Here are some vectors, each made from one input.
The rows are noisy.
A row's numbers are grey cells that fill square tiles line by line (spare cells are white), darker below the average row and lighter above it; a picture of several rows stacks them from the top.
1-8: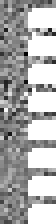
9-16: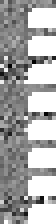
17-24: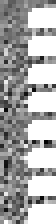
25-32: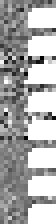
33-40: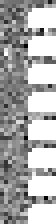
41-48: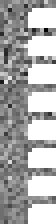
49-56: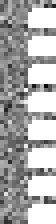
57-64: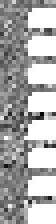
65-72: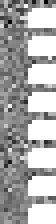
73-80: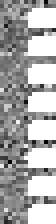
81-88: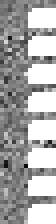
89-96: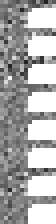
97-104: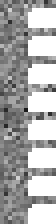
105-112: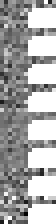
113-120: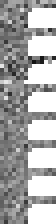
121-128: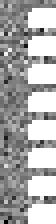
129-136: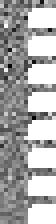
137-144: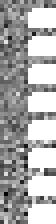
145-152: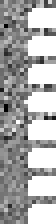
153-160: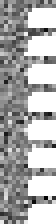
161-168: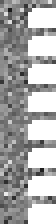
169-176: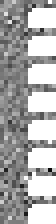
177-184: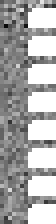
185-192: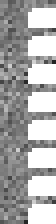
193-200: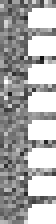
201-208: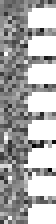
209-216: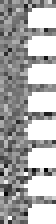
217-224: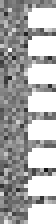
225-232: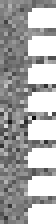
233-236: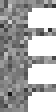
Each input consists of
a point on a 5-point line and a true/false value, together with either a point on a 7-point line, or a point on a 10-point line.
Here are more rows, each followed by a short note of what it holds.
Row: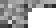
a point on a 5-point line, a point on a 10-point line and a true/false value
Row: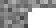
a point on a 5-point line, a point on a 10-point line and a true/false value
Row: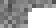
a point on a 5-point line, a point on a 7-point line and a true/false value
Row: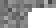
a point on a 5-point line, a point on a 10-point line and a true/false value
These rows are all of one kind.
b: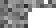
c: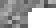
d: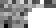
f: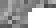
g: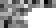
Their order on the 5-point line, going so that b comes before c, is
b, g, d, f, c.
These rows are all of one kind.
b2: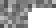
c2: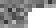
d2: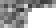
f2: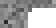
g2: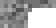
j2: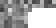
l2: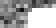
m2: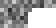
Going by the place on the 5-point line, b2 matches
d2 and j2.
